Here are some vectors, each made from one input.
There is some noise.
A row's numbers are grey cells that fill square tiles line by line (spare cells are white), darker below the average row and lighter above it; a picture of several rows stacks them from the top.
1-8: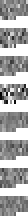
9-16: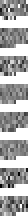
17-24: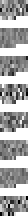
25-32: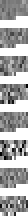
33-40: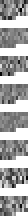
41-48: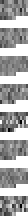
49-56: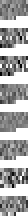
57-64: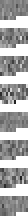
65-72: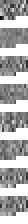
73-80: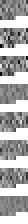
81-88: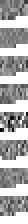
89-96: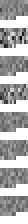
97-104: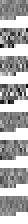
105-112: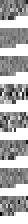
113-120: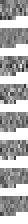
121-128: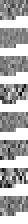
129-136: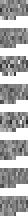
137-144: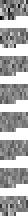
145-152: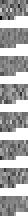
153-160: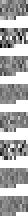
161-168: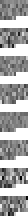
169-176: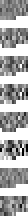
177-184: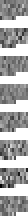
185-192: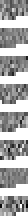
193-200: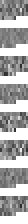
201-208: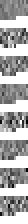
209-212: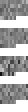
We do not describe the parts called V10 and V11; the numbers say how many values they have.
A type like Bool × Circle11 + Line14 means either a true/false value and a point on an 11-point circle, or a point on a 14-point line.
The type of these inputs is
(Bool × Bool × Bool + Unit) × V10 × V11 + Line6.
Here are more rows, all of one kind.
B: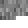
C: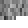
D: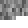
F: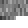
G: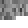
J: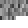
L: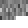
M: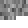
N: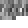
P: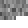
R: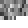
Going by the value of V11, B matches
C, F and N.
